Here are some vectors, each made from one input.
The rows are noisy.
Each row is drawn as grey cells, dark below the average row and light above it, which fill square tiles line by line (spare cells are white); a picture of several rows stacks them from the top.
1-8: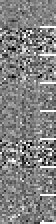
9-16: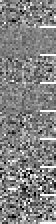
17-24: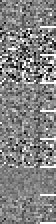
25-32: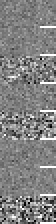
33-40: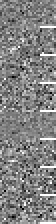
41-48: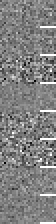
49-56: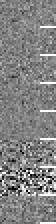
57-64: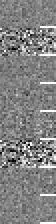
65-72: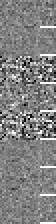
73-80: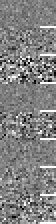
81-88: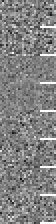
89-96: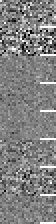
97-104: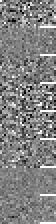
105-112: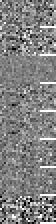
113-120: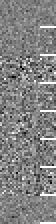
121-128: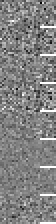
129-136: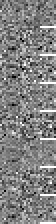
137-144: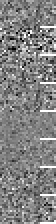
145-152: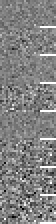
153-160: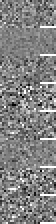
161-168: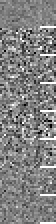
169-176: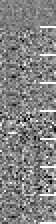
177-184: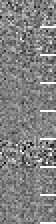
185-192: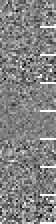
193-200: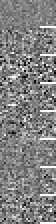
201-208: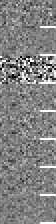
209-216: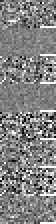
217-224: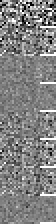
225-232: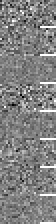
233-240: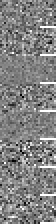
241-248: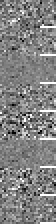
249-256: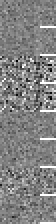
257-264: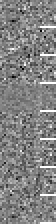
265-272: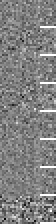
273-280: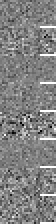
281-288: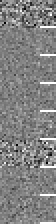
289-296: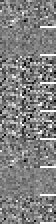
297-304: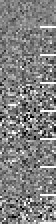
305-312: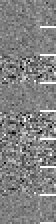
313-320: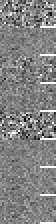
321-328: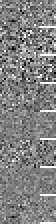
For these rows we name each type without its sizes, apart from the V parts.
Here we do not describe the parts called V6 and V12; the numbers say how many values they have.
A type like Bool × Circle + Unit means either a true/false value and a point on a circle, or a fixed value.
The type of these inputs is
Line × (Line + V6) + V12.
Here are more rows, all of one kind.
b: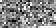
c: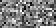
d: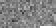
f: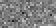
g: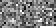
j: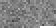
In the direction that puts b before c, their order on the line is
g, j, b, d, c, f.
